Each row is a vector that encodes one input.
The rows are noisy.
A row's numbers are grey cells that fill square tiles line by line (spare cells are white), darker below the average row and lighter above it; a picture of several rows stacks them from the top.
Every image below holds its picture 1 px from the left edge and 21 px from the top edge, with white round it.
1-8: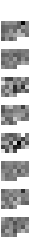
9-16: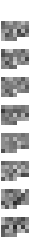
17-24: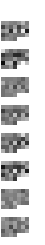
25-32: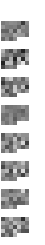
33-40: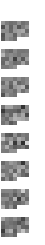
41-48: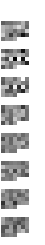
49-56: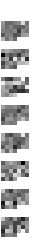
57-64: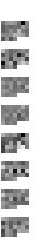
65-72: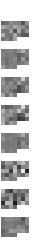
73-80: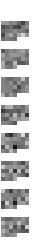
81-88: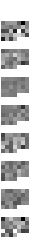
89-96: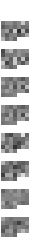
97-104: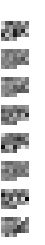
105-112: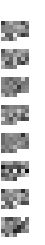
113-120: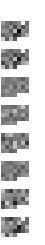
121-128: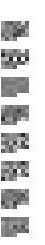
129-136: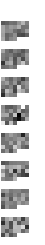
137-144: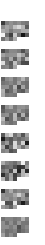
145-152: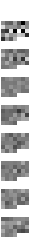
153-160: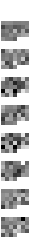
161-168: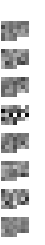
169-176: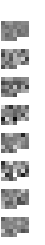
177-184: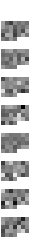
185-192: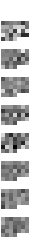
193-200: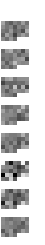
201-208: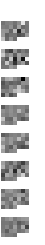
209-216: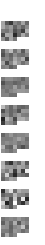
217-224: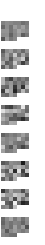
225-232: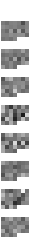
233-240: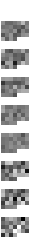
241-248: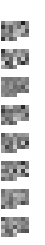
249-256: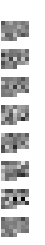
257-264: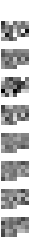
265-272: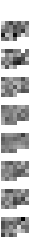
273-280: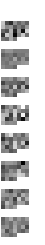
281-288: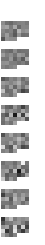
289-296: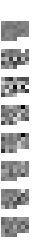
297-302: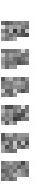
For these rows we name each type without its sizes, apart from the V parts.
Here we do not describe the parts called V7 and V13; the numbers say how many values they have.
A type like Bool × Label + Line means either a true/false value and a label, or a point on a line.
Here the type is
Bool × (Line + V13) × V7.
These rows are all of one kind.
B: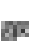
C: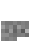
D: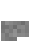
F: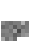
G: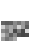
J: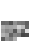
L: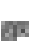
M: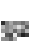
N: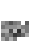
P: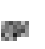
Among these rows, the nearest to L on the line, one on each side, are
M and P.
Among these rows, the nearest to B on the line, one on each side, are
C and M.
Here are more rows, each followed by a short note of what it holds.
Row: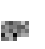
a true/false value, a value of V7 and a value of V13
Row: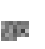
a point on a line, a true/false value and a value of V7
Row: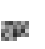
a true/false value, a value of V7 and a value of V13
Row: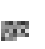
a point on a line, a true/false value and a value of V7
